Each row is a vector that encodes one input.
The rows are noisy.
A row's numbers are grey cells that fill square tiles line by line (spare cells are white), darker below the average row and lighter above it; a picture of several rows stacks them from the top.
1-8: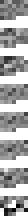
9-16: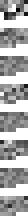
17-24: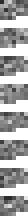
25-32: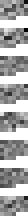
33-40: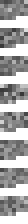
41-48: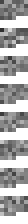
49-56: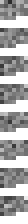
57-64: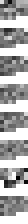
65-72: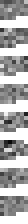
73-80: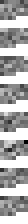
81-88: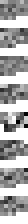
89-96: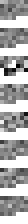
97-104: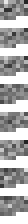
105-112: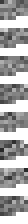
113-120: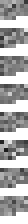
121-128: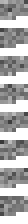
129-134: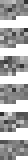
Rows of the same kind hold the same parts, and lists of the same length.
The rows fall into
3 kinds.
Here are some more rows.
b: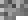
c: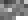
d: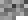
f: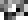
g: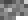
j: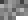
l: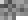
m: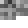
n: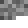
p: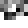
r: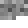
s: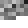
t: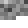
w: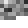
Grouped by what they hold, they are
b, d, l, m, r, s, t, w
c, g, j, n
f, p

